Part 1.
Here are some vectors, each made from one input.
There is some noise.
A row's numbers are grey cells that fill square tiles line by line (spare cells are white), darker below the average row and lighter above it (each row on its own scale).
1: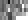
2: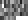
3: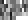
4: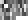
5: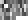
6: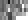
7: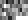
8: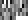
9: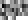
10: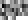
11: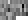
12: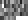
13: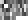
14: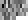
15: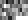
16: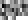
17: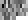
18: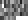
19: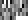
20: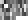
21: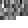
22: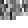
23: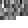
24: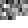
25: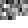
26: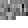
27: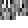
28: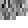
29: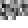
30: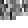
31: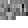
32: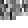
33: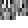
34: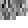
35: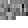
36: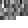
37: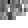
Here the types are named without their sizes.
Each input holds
either a fixed value, or three true/false values.
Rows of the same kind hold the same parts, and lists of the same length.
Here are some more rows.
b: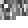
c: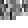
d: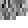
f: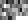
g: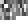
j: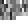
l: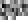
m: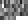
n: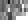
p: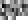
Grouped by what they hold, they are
b, c, d, f, g, j, l, n, p
m

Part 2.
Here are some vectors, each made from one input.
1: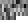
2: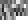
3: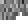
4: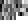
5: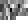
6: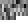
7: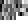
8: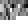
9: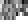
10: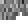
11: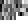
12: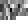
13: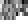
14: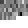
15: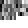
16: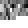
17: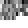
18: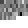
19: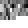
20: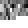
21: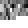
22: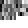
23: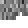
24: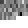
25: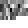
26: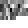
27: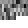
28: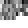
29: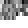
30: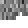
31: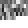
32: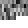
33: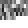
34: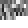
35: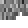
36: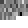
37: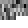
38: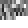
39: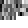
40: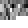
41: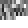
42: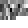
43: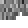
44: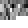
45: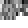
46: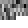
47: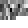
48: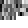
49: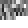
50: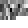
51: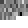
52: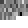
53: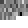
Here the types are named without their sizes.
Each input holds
three true/false values.
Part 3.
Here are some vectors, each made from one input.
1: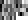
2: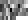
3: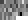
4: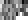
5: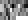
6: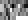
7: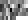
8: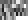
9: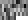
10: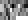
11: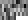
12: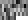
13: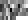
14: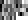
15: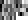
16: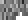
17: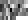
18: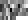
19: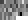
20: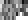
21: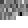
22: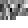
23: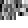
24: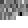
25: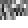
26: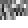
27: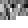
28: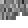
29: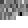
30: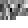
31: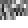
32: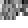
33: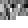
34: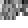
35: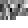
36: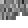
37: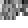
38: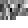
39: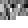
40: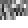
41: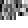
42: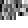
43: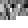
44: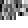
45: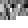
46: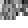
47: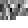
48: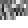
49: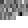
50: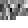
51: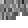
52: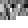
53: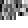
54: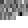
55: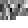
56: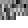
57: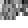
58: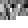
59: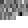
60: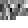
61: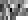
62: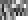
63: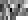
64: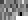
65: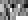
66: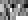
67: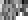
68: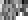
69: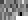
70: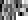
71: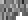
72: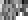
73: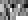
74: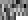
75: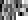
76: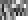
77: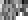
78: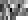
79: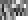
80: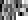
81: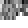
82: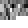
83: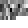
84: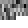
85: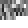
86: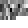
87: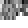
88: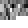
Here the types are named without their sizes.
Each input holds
three true/false values.
